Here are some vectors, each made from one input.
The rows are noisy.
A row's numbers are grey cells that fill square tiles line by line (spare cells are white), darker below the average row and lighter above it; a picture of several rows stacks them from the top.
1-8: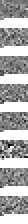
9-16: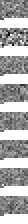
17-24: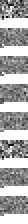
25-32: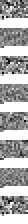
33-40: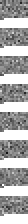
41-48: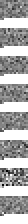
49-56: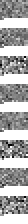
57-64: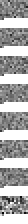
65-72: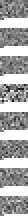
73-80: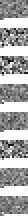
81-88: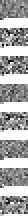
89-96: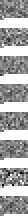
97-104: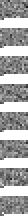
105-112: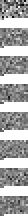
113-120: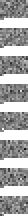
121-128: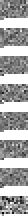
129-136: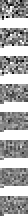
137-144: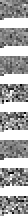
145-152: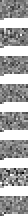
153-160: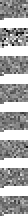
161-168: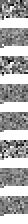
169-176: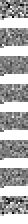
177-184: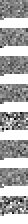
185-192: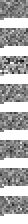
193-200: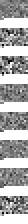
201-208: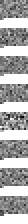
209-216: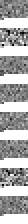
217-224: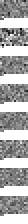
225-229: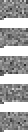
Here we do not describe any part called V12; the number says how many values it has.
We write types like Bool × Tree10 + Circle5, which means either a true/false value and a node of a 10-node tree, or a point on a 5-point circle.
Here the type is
Bool × Line5 + (Tree11 + Unit) × V12.
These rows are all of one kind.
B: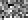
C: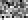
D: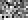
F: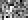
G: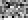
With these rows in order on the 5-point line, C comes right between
D and G.
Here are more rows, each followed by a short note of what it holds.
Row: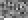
a node of an 11-node tree and a value of V12
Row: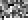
a point on a 5-point line and a true/false value
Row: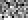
a point on a 5-point line and a true/false value
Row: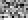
a point on a 5-point line and a true/false value
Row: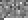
a node of an 11-node tree and a value of V12
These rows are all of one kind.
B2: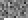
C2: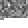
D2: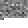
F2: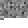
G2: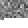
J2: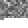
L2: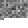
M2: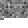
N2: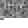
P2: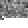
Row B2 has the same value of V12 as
C2, F2, M2 and N2.
